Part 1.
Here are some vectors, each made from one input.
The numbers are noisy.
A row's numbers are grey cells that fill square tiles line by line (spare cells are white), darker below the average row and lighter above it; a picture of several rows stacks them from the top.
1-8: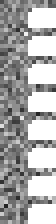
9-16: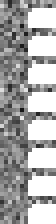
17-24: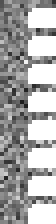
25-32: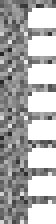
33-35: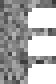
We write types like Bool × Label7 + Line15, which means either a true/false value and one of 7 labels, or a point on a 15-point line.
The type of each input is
Line3 × Line5.
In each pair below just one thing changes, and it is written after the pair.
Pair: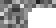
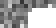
the place on the 5-point line
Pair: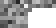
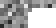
the place on the 5-point line
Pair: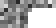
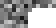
the place on the 3-point line
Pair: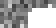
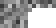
the place on the 5-point line
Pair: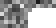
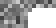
the place on the 5-point line
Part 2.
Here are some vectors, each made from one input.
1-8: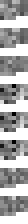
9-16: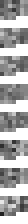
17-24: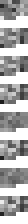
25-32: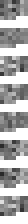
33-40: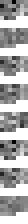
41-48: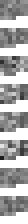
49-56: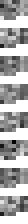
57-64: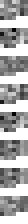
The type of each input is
Line8.
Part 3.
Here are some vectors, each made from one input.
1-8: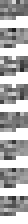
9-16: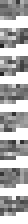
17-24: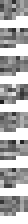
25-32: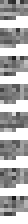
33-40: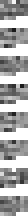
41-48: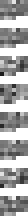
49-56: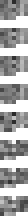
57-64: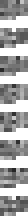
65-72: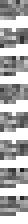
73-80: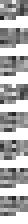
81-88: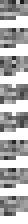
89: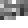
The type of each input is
Line15.
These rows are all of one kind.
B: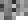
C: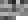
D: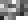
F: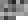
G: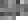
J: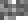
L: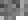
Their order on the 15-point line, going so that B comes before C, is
D, J, G, L, B, F, C.
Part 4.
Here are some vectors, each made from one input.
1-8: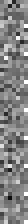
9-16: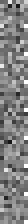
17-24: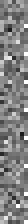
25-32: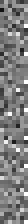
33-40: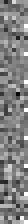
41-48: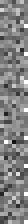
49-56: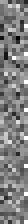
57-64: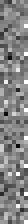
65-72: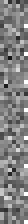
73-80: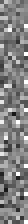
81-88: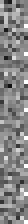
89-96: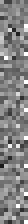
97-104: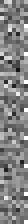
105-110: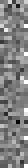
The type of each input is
Bool × Bool × Bool × Bool.
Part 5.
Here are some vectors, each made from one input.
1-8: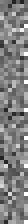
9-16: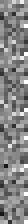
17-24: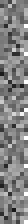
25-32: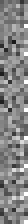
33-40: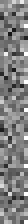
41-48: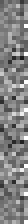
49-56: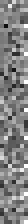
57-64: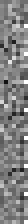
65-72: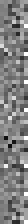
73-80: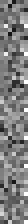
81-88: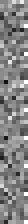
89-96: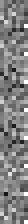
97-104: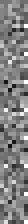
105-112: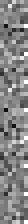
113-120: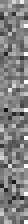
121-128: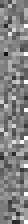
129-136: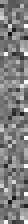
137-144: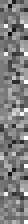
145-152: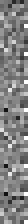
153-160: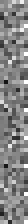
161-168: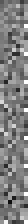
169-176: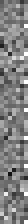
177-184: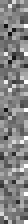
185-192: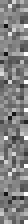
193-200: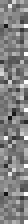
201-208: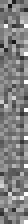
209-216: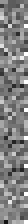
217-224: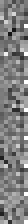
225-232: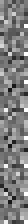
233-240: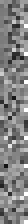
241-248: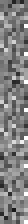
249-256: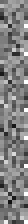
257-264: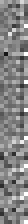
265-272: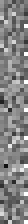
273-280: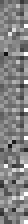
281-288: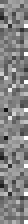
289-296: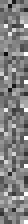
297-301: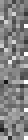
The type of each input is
Bool × Bool × Bool × Bool.
